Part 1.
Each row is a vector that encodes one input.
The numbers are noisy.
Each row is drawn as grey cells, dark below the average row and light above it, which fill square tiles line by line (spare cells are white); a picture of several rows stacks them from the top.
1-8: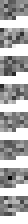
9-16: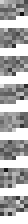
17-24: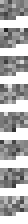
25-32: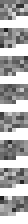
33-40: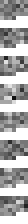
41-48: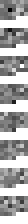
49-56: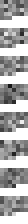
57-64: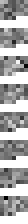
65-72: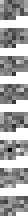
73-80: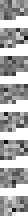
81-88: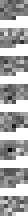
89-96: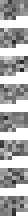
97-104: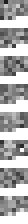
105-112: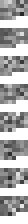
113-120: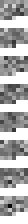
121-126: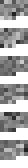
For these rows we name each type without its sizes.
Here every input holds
a point on a line, together with either a label, or a point on a line.
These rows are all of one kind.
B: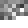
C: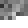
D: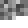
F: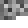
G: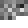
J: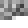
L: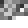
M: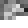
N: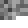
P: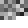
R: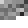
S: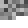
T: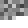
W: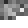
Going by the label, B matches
G, L and W.
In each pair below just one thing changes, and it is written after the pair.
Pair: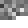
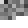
the label
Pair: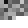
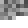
the place on the line
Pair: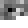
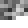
the place on the line
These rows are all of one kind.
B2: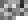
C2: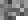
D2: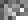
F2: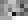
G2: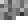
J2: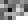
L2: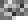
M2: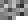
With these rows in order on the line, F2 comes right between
B2 and L2.
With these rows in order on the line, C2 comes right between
D2 and G2.
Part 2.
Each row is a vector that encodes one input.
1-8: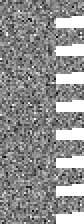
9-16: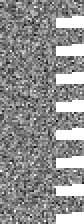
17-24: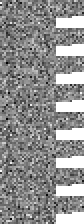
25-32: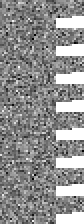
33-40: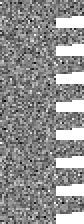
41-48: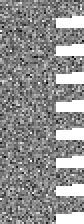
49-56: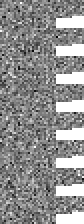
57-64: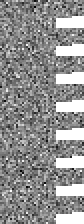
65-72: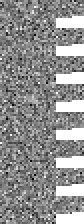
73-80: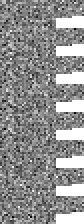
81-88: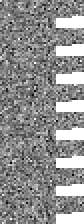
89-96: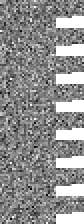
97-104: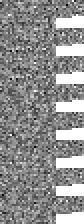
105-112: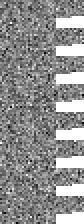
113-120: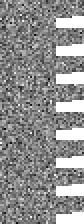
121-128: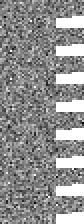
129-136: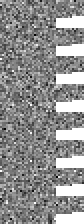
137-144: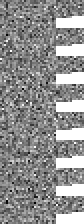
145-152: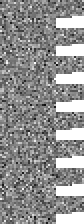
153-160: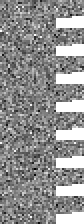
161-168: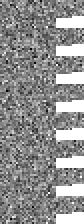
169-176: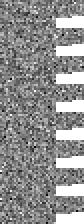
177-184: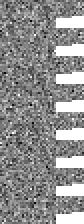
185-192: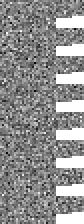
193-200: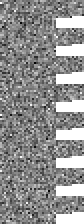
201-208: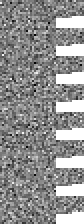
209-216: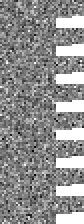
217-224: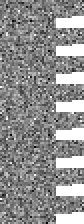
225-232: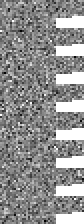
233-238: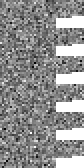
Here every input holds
a true/false value, together with either a point on a 9-point circle, or a point on an 11-point circle.
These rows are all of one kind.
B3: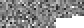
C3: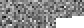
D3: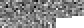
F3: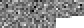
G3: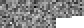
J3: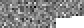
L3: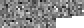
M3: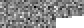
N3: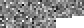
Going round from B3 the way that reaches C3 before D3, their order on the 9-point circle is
B3, N3, L3, M3, C3, G3, J3, F3, D3.
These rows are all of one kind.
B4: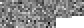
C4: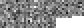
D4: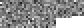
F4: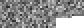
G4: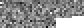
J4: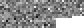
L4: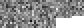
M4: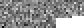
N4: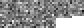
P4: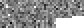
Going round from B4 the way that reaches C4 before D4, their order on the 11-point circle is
B4, P4, L4, N4, F4, M4, J4, C4, G4, D4.
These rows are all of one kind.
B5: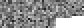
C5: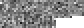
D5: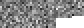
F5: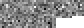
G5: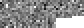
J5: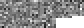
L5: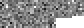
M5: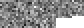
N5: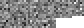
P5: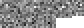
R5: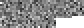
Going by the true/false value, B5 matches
D5 and R5.
